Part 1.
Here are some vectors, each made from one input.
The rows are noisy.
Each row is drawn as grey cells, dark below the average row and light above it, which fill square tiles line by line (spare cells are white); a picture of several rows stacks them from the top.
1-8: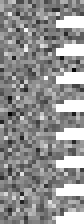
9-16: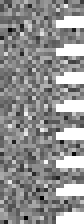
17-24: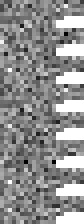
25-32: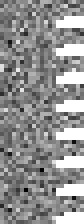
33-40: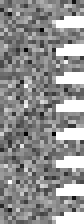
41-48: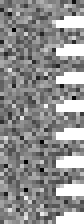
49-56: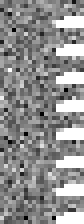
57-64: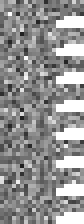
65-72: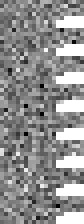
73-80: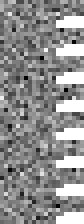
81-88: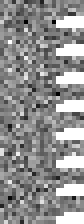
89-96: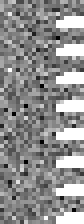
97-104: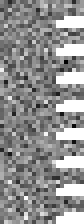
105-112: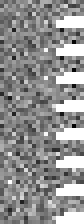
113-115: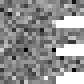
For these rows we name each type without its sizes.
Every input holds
either a point on a circle, or a point on a line.
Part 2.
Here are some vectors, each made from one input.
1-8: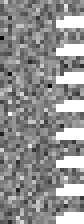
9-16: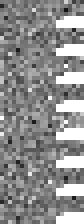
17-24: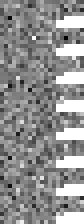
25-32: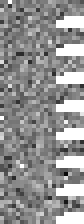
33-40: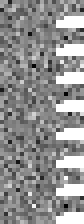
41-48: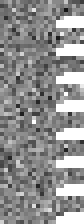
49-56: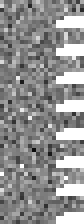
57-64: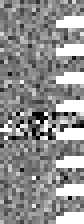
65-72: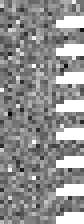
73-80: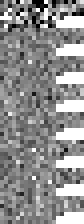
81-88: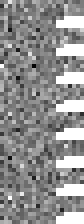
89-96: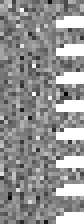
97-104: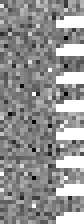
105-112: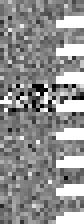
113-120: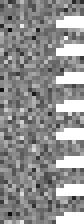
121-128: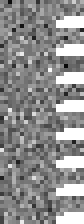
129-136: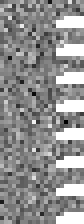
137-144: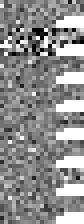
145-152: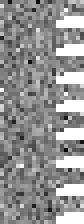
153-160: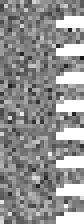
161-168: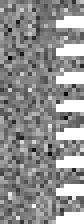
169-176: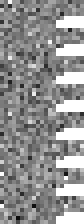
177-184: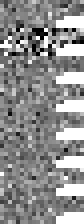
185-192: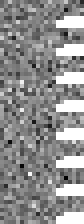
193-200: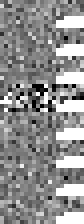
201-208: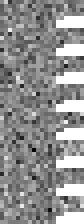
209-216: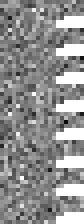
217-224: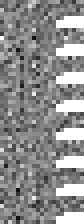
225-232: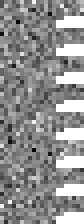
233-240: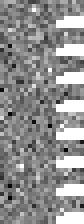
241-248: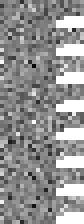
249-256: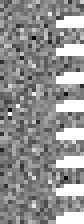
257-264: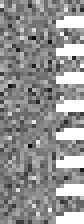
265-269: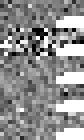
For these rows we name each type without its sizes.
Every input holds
either a point on each of two circles, or a fixed value.
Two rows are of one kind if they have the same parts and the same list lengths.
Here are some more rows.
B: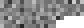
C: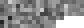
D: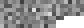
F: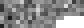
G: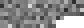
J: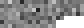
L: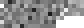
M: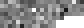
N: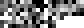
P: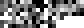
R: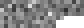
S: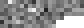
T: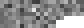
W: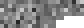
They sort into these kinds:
B, C, D, F, G, J, L, M, R, S, T, W
N, P

